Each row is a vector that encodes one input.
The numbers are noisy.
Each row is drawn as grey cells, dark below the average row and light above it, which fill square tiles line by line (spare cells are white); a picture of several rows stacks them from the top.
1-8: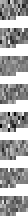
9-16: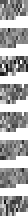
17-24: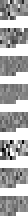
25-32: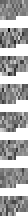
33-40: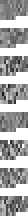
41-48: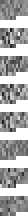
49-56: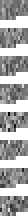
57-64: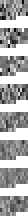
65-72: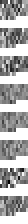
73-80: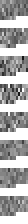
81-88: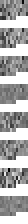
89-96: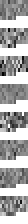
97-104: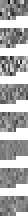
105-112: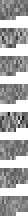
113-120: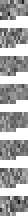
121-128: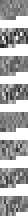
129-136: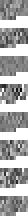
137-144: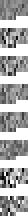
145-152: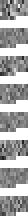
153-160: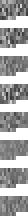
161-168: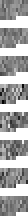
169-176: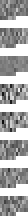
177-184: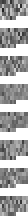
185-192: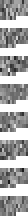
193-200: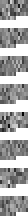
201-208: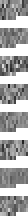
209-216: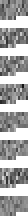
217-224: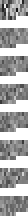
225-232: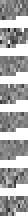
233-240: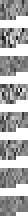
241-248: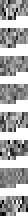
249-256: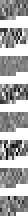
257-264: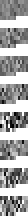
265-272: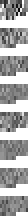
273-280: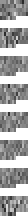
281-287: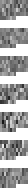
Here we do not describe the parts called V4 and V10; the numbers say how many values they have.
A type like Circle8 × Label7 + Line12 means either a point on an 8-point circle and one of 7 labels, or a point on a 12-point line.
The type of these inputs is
Label8 × Line8 × V4 × V10.
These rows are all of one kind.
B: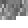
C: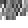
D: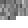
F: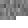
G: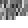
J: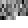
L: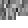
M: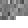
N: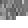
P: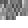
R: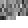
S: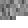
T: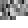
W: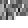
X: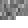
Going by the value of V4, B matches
C, F, S and T.
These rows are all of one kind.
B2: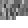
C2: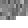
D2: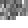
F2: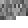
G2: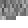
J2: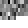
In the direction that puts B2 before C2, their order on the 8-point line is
B2, C2, G2, F2, J2, D2.
